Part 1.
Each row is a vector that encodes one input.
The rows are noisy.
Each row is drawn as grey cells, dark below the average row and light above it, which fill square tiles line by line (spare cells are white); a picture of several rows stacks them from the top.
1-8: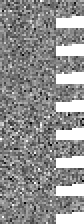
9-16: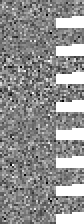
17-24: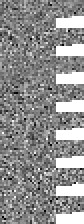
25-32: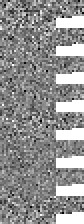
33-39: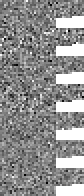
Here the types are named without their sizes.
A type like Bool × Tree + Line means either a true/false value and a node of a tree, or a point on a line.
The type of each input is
Label + Line.
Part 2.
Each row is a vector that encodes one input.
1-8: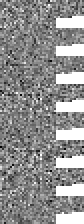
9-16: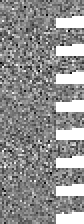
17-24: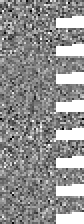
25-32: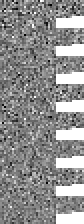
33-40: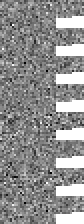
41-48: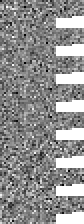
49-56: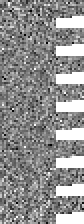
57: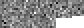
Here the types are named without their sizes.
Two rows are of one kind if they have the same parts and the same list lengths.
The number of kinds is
2.
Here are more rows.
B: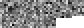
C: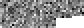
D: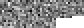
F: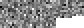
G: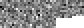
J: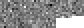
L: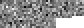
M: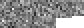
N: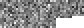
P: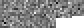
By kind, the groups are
B, C, D, F, G, N
J, L, M, P

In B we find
a label.
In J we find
a point on a line.
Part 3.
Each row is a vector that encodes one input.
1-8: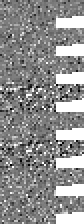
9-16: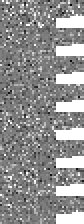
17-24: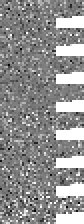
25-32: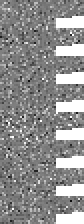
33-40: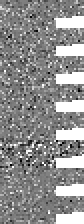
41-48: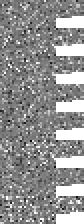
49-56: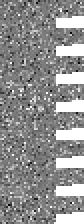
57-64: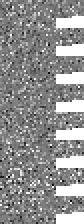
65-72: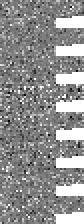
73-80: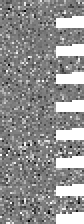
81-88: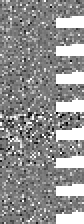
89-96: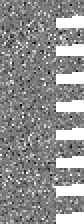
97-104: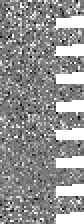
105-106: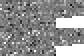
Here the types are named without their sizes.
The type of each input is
List(Line).
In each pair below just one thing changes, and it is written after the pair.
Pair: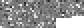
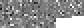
the place on the line in item 1 of the list
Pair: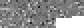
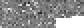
the place on the line in item 2 of the list
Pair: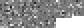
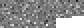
the place on the line in item 1 of the list
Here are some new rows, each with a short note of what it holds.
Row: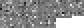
a list of two items
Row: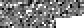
the empty list
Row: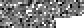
the empty list
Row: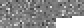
a list of two items
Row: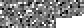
the empty list
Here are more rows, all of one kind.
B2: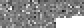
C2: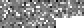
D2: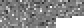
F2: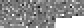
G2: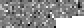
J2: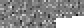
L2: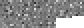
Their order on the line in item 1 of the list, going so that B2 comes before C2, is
G2, J2, B2, F2, D2, L2, C2.
